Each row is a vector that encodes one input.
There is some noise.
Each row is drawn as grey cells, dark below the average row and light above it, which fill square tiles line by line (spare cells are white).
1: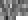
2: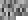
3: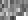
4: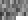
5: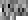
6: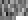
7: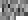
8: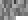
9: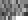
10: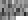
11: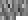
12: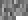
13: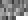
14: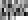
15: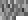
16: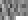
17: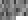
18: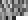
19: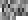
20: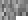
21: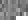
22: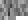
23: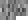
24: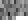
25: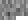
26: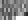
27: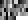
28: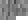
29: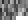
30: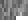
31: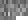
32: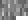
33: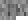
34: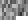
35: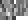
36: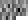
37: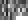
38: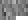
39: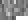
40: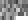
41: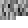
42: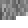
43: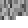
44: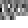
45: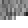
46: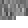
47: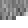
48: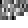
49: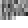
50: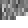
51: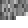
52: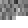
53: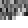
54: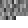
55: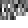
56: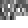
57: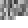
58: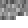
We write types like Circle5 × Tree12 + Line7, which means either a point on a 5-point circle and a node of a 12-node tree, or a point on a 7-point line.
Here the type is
(Bool × Bool × Bool + Unit) × Label7.
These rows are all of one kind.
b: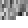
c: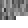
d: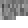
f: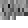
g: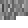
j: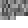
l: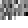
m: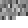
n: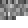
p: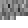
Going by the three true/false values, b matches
d, g and n.
